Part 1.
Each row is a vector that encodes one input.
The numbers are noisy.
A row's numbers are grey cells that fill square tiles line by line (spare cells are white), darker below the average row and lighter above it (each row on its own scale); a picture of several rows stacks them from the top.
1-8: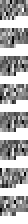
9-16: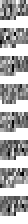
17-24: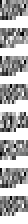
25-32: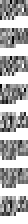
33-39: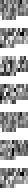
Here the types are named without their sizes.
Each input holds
a label.
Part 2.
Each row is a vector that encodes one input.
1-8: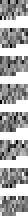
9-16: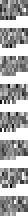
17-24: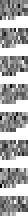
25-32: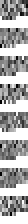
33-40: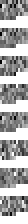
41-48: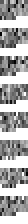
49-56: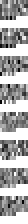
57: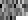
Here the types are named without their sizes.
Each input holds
a point on a circle.
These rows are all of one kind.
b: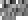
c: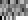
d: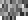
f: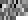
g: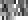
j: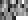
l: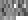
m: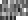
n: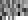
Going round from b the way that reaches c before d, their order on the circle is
b, g, l, n, c, j, f, m, d.
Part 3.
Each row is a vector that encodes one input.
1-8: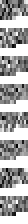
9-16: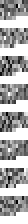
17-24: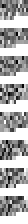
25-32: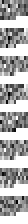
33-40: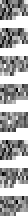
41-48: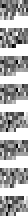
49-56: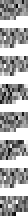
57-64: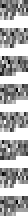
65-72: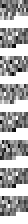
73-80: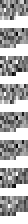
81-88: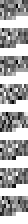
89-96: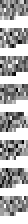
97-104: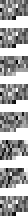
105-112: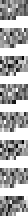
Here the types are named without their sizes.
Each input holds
a point on a circle.
